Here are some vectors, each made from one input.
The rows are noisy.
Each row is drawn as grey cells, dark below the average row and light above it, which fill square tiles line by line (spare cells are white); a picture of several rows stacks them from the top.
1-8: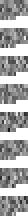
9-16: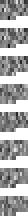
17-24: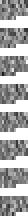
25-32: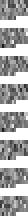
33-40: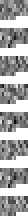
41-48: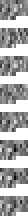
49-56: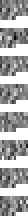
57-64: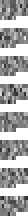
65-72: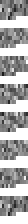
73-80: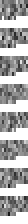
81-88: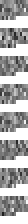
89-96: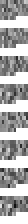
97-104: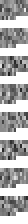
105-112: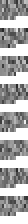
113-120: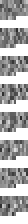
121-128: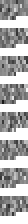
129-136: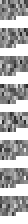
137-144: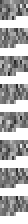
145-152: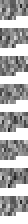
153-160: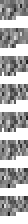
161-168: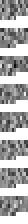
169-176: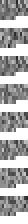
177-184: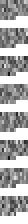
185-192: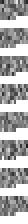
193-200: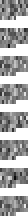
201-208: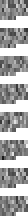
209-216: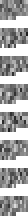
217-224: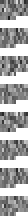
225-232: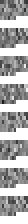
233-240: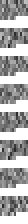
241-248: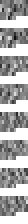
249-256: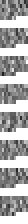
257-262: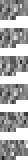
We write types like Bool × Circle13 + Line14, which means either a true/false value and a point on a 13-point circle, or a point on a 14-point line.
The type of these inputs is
Bool × Line16.
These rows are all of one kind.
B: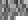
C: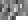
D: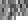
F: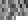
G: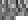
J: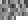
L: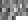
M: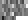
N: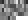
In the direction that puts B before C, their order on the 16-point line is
M, G, B, D, F, J, C, L, N.
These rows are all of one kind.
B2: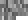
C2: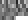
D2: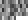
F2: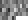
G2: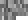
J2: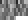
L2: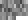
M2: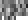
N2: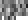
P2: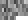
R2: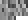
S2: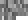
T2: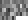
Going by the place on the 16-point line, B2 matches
G2, M2, N2 and S2.
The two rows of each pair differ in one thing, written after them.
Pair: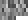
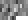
the true/false value
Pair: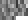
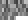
the place on the 16-point line
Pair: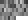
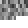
the place on the 16-point line
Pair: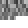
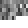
the place on the 16-point line
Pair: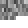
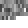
the place on the 16-point line
